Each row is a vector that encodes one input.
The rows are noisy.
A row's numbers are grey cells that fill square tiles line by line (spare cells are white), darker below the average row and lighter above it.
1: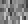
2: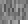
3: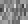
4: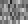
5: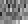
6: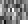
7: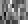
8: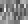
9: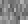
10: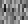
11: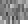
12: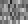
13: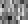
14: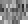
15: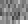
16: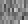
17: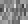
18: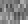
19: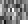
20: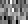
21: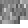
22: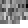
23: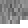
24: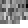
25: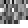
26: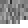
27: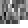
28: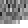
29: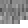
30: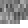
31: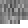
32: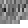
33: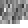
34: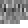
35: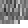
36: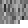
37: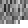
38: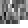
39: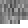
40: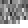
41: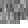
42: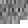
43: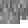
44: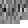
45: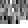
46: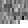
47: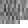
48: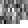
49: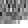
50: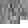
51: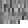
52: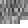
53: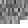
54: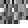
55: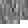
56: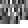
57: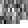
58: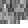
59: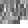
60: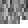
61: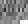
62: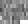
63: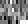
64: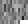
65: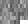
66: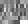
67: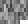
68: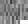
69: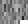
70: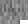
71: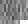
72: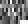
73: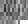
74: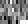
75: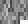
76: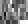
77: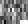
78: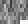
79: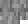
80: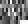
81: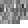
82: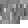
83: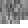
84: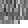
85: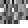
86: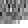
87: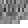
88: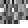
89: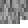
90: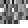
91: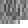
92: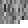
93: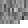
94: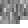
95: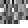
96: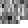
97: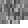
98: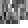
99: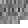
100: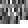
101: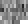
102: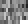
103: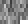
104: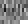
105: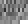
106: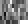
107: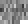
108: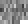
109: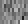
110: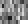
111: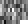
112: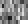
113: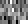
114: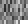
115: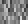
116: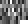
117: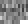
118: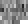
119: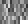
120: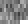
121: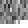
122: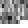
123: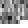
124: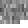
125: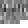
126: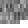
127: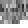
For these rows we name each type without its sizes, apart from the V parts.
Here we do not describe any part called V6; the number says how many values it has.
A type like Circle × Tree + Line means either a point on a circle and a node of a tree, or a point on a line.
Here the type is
Tree × Tree + V6.
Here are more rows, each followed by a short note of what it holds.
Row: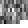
a value of V6
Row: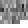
a node of each of two trees
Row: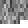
a node of each of two trees
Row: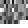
a value of V6
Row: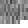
a node of each of two trees
